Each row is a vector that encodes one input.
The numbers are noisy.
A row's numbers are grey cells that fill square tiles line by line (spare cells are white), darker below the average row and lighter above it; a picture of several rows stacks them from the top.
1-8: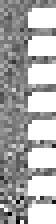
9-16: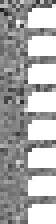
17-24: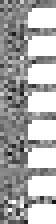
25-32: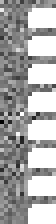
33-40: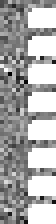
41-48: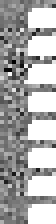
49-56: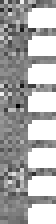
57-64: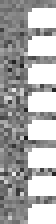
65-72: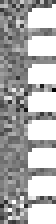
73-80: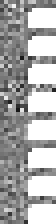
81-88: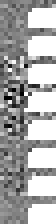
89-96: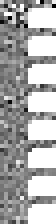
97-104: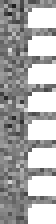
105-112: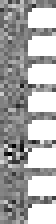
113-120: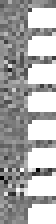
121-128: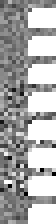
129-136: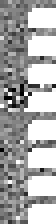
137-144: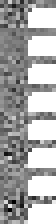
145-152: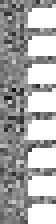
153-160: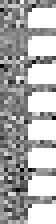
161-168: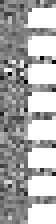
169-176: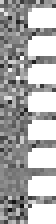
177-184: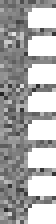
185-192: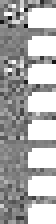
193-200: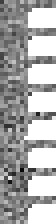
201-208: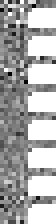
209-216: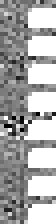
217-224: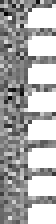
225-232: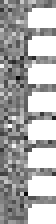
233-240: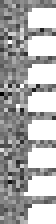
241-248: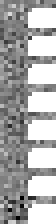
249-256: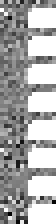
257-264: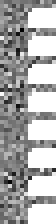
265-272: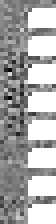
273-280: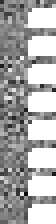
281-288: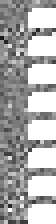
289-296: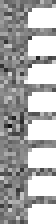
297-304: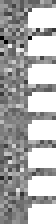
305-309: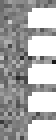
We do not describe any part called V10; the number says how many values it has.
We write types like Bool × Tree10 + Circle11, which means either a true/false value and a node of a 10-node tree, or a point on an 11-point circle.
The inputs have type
(Circle14 × V10 + Unit) × Line8 + Line14.
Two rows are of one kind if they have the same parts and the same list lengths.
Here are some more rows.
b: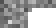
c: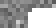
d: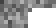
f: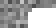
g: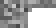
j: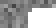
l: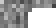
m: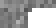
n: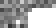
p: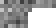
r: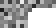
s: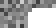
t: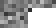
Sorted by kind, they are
b, d, g, t
c, j, m, n
f, l, p, r, s

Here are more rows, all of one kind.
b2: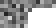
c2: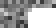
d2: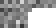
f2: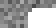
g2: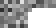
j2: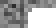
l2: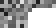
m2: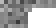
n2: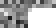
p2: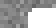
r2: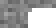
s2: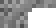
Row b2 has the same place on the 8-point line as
c2 and l2.
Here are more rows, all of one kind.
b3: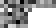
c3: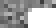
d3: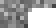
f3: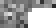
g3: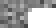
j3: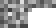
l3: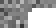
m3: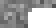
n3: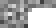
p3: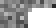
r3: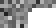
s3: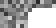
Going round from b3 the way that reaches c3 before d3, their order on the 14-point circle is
b3, r3, j3, f3, l3, c3, n3, s3, m3, p3, d3, g3.
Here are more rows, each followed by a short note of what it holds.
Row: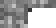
a point on a 14-point line
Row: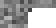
a point on a 14-point circle, a point on an 8-point line and a value of V10
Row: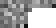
a point on a 14-point line
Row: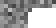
a point on an 8-point line
